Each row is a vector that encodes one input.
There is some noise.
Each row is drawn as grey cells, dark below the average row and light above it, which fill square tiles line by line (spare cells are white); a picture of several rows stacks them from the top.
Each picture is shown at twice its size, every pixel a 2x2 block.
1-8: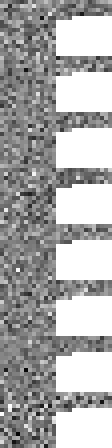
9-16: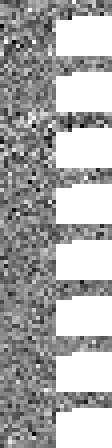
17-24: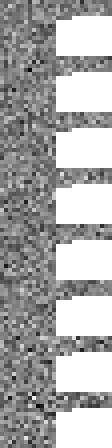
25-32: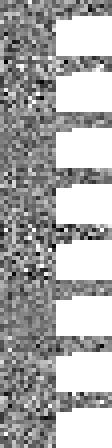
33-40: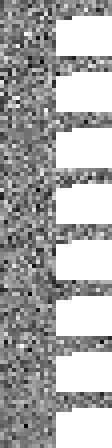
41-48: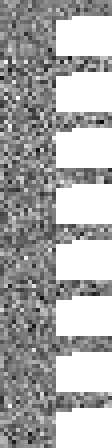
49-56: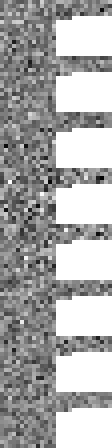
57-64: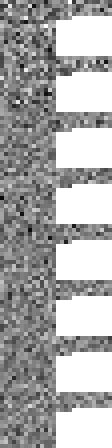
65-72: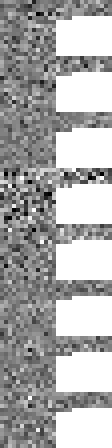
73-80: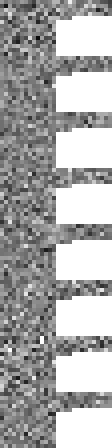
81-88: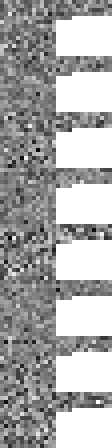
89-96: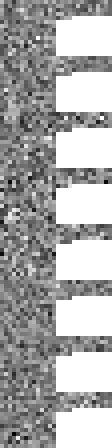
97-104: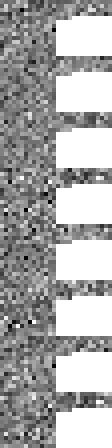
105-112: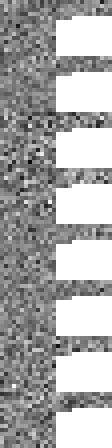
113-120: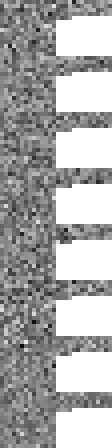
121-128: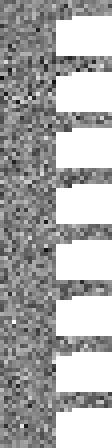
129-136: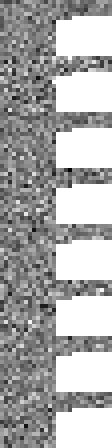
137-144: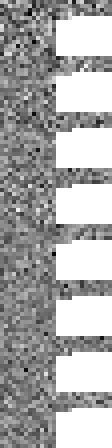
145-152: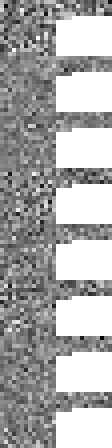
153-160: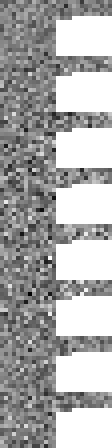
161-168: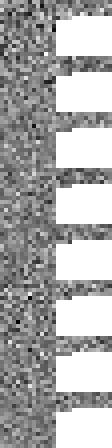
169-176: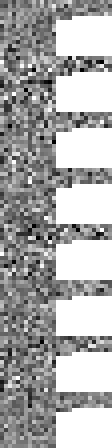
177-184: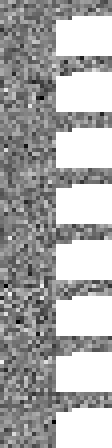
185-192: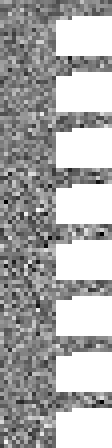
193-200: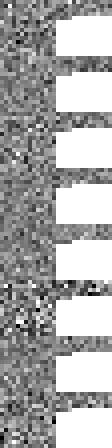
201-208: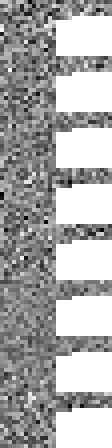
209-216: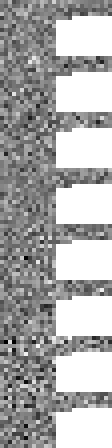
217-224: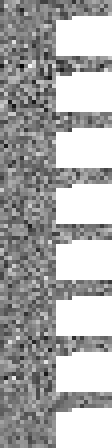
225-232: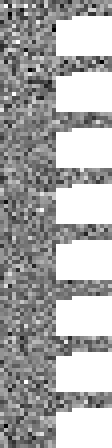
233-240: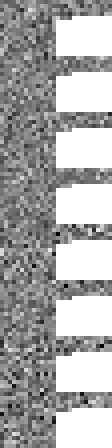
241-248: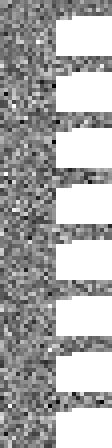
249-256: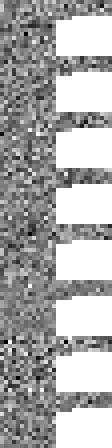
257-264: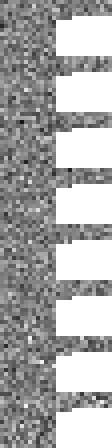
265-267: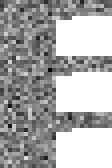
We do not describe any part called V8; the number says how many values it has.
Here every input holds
a point on a 19-point circle, a true/false value and a value of V8.
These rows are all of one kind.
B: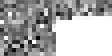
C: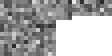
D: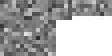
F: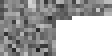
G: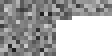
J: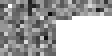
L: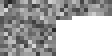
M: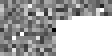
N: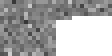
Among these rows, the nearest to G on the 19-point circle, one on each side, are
F and J.
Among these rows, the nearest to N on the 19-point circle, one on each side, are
B and L.
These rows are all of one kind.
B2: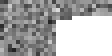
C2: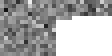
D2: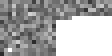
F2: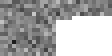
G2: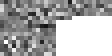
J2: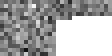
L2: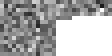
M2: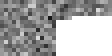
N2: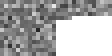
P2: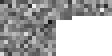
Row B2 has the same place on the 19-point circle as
M2 and N2.
